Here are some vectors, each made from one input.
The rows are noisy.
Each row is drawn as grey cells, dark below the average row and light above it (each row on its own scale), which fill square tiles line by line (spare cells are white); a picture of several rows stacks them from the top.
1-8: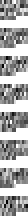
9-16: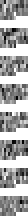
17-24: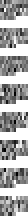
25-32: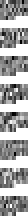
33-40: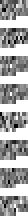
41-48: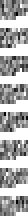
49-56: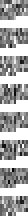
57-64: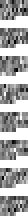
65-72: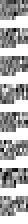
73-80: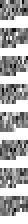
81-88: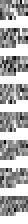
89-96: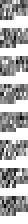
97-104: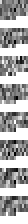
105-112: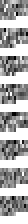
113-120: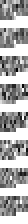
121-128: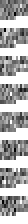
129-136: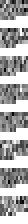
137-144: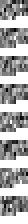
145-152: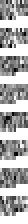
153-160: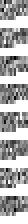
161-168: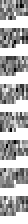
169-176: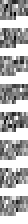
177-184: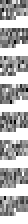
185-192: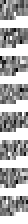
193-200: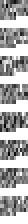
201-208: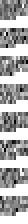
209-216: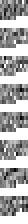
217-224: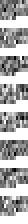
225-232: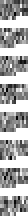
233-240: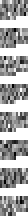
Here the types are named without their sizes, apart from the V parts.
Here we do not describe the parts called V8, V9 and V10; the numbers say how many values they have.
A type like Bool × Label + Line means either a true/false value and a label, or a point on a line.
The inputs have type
Label × Label + (Line + V8 × V9) × V10.
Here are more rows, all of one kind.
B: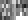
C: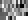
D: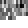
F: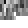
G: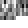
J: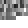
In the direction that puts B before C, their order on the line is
B, C, D, J, F, G.
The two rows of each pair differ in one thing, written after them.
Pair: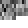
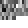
the value of V9
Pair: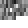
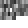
the value of V9
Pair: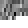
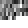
the value of V9
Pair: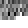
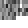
the value of V10
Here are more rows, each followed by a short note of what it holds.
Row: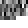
two labels
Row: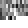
a point on a line and a value of V10
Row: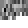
a value of V8, a value of V9 and a value of V10
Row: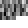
two labels
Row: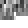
a point on a line and a value of V10
